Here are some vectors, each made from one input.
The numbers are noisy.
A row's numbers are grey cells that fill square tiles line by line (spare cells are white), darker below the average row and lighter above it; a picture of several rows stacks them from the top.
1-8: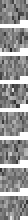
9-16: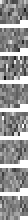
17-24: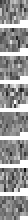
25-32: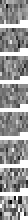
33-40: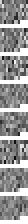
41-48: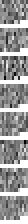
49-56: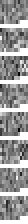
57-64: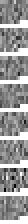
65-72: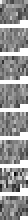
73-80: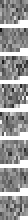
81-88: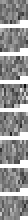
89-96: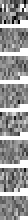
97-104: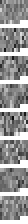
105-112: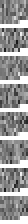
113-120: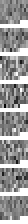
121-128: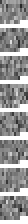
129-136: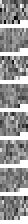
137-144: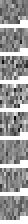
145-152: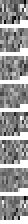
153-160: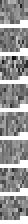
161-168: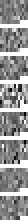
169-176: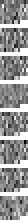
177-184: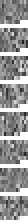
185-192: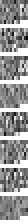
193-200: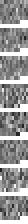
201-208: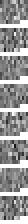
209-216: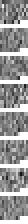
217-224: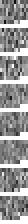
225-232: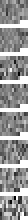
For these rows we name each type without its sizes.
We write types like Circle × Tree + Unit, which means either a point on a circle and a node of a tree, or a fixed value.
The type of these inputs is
List((Circle + Unit) × Line × Line).
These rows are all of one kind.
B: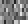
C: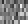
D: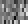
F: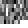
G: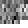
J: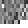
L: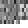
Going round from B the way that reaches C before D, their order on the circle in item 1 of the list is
B, G, F, J, C, D, L.
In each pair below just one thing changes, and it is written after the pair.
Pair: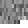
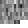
the place on the circle in item 2 of the list
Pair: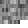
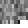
the place on one of the two lines in item 2 of the list
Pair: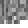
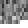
the place on the circle in item 2 of the list
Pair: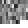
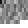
the place on one of the two lines in item 2 of the list
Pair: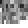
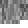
the place on one of the two lines in item 2 of the list
